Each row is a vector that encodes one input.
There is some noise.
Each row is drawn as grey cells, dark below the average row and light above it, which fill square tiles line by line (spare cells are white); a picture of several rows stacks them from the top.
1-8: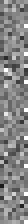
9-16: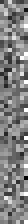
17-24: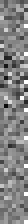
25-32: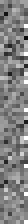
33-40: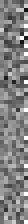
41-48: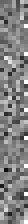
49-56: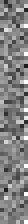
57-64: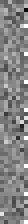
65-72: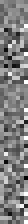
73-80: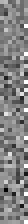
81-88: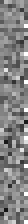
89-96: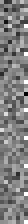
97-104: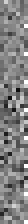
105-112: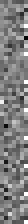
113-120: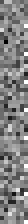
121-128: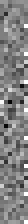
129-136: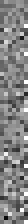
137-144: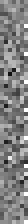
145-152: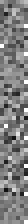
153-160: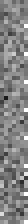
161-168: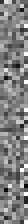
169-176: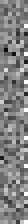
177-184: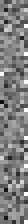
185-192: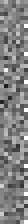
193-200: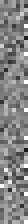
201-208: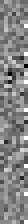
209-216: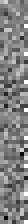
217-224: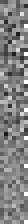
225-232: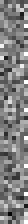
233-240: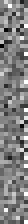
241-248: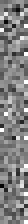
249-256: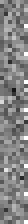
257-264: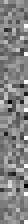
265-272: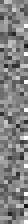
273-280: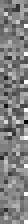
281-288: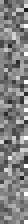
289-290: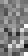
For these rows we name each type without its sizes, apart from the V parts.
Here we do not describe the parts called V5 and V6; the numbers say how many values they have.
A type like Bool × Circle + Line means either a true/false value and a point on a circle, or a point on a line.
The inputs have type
Line × Line × Line × Line + Tree + V5 × V6.
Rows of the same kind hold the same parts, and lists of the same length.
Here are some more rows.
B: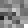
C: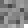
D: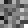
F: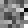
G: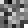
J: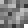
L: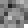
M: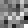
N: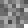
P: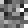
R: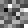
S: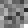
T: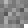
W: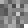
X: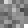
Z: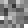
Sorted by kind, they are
B, C, L, N, T, W, X, Z
D, G, J, M, R
F, P, S

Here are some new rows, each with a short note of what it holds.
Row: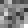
a value of V5 and a value of V6
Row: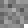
a point on each of four lines
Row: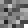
a node of a tree
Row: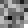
a value of V5 and a value of V6
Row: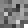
a node of a tree
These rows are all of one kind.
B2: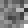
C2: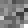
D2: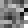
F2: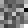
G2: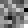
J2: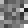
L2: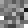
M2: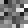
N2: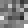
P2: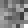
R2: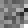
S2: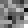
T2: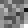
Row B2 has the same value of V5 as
C2, M2 and R2.
